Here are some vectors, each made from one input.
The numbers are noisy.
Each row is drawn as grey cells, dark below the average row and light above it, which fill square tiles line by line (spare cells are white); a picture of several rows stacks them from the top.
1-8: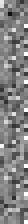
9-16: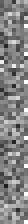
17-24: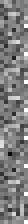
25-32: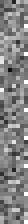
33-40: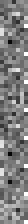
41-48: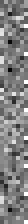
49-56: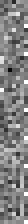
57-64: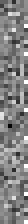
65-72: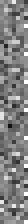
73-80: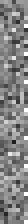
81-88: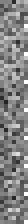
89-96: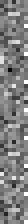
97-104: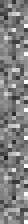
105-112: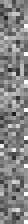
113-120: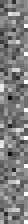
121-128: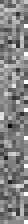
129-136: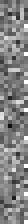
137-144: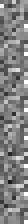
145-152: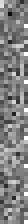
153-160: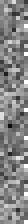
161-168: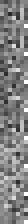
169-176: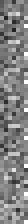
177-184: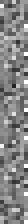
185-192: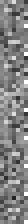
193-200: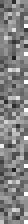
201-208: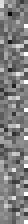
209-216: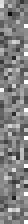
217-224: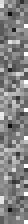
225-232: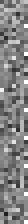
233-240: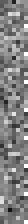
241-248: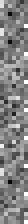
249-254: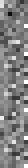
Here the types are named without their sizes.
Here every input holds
either a label, or a point on each of two lines.
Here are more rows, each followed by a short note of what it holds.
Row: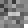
a point on each of two lines
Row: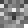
a label
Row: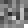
a label
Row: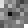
a label
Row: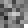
a point on each of two lines
